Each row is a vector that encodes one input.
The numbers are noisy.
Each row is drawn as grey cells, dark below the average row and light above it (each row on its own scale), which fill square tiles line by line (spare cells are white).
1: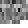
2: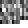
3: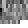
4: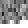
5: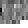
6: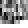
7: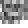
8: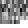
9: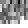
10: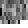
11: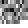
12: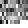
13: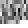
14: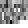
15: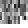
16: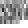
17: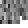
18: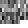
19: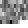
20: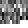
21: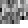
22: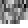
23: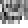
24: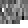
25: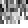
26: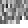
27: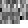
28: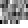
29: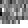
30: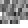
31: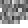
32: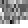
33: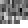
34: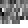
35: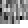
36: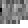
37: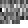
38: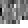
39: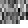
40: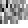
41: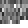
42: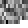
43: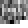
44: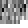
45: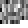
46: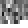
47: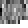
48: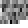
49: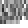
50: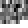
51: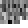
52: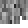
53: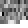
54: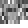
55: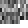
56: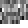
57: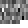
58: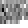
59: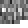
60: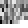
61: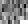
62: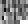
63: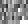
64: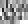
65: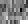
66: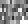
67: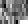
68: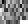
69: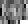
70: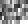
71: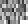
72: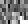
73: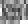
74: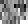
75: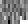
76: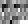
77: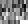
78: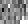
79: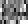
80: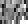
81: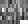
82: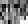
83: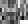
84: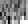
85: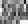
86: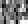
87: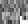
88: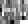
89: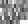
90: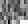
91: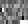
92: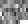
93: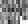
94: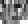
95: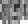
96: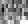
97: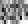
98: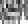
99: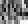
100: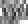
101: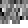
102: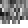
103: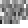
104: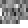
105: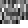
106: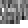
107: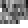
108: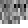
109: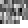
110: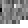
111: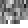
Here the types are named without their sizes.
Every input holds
a point on a line, together with either a fixed value, or a node of a tree.
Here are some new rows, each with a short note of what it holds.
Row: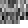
a point on a line
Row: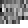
a point on a line
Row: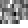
a point on a line and a node of a tree
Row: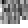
a point on a line and a node of a tree
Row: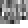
a point on a line
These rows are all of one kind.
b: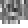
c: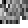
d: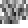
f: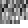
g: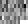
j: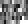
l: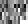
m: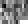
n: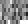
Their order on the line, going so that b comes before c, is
b, f, l, g, m, c, j, n, d.
